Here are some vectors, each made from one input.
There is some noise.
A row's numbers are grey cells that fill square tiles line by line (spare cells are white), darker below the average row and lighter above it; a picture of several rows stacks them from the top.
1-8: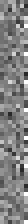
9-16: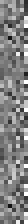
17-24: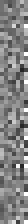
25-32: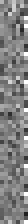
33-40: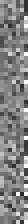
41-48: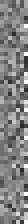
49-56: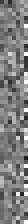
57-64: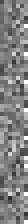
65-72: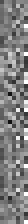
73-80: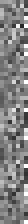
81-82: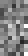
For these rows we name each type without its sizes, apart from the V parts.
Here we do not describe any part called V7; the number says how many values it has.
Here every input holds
either a node of a tree, or a true/false value and a value of V7.
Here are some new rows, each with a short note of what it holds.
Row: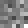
a true/false value and a value of V7
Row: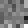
a true/false value and a value of V7
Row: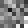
a node of a tree
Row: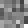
a true/false value and a value of V7
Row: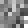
a node of a tree
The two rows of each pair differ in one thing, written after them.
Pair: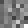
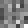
the true/false value
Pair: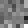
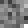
the true/false value
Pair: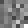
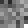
the value of V7
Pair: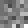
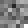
the value of V7
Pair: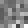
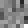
the value of V7
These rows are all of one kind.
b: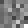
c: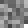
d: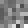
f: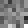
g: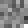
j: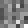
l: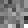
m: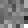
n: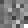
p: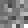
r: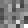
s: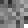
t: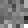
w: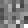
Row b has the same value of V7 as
j, n, r and w.
